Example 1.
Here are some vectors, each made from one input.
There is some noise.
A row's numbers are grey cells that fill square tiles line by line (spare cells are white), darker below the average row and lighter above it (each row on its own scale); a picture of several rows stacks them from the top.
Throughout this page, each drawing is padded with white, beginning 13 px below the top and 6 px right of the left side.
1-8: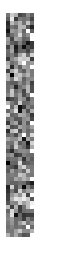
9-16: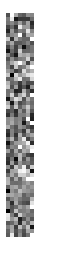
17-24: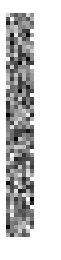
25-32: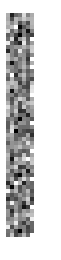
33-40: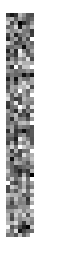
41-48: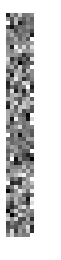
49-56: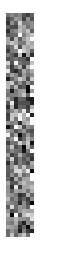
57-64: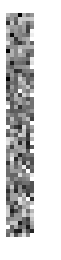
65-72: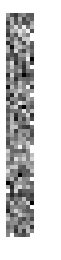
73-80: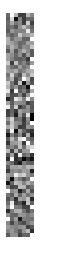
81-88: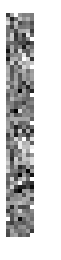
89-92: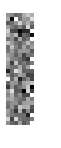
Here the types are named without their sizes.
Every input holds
three true/false values.
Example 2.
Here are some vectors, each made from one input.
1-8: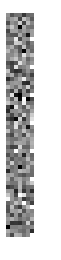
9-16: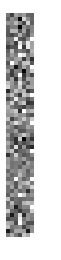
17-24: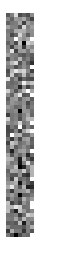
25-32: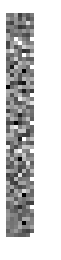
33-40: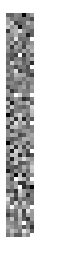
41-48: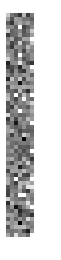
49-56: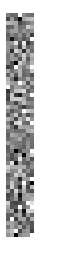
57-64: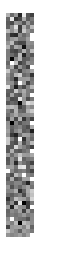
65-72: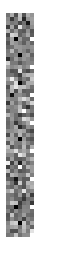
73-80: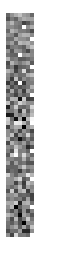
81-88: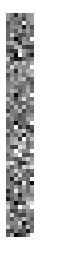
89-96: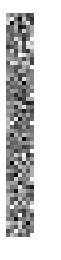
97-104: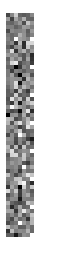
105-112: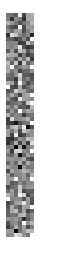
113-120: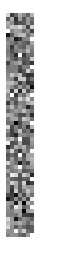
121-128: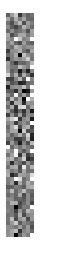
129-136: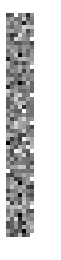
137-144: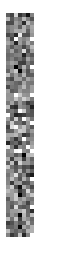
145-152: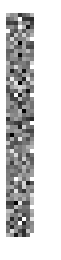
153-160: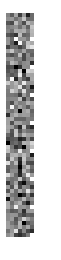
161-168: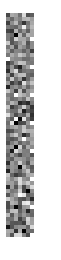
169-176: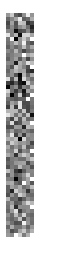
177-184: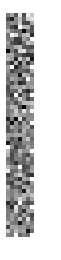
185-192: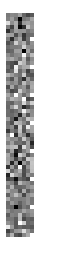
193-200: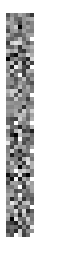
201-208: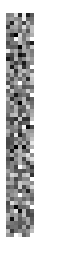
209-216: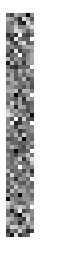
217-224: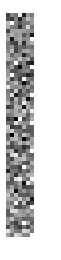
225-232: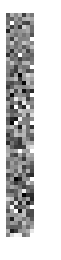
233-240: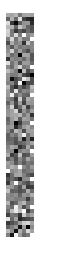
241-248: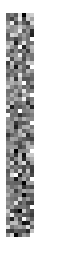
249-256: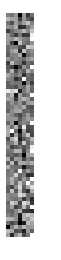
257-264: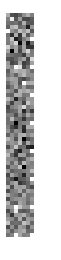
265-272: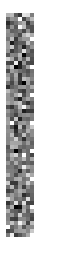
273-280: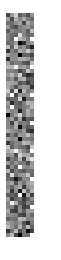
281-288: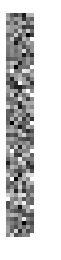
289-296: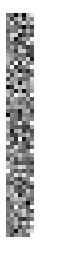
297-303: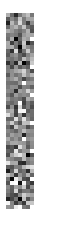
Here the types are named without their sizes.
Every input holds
three true/false values.
